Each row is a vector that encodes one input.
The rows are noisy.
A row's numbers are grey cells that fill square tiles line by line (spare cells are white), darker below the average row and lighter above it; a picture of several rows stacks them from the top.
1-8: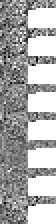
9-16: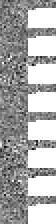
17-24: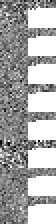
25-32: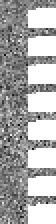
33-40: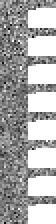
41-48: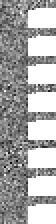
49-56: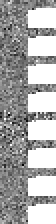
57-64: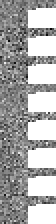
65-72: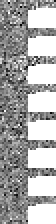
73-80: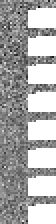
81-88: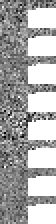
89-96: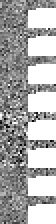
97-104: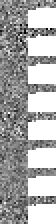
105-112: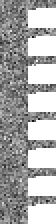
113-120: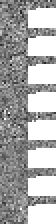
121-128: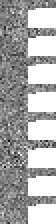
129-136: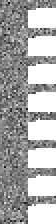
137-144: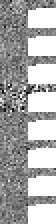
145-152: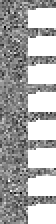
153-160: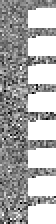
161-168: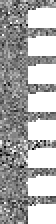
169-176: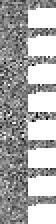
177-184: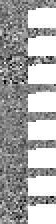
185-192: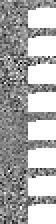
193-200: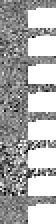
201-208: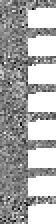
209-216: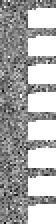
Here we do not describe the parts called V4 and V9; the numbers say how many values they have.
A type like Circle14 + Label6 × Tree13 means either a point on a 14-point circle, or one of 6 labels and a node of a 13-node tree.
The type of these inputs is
Bool × Circle5 + (Tree8 + V4) × V9.
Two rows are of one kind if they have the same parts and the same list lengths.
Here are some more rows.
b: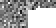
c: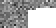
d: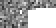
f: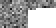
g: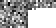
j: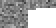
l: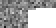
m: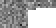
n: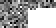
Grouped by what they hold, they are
b, g, m
c, j
d, f, l, n

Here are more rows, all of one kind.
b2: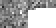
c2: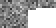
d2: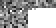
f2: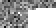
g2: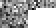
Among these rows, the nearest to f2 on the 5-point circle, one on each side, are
d2 and g2.
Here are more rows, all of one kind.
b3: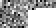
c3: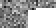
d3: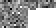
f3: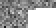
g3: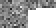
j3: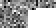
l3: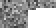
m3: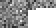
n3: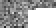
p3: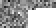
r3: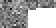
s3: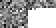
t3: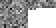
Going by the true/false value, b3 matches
f3, n3 and p3.
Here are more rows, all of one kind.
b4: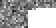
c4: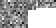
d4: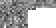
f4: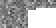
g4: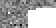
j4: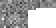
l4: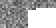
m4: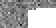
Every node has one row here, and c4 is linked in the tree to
b4 and l4.
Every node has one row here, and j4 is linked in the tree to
d4.
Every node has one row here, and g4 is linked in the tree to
m4.
